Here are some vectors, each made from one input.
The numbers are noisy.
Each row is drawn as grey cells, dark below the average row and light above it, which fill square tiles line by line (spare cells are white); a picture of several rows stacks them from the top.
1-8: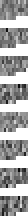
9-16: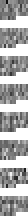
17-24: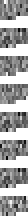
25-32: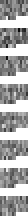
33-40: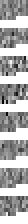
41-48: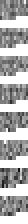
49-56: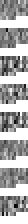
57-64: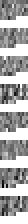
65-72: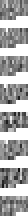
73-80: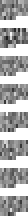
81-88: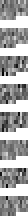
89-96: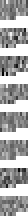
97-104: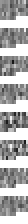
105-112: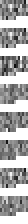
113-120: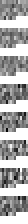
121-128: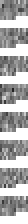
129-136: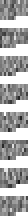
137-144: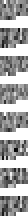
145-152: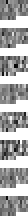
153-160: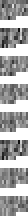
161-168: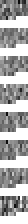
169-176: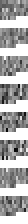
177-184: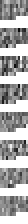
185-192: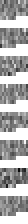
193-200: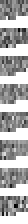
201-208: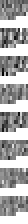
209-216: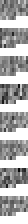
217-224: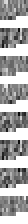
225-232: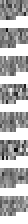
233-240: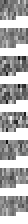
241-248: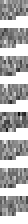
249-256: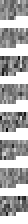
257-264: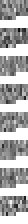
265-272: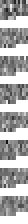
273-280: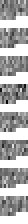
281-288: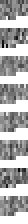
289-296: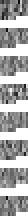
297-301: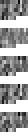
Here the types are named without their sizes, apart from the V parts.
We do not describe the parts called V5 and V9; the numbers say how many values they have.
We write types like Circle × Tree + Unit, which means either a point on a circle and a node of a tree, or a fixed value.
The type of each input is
Bool × Bool × Bool + Line × (Line + V9) + V5.
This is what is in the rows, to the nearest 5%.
About 55% of them hold a point on a line, together with either a point on a line, or a value of V9. About 30% of them hold three true/false values. The rest hold a value of V5.
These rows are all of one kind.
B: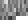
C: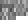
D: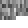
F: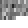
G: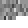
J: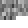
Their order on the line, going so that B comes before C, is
B, D, G, J, F, C.
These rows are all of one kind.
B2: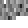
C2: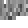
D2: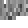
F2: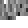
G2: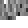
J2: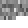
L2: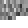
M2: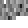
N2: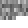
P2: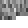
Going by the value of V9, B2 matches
J2, L2, M2 and N2.
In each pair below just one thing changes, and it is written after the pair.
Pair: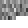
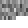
the place on the line
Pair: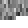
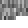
the place on the line
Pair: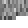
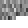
the value of V9
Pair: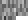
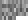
the value of V9
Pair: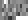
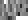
the value of V9
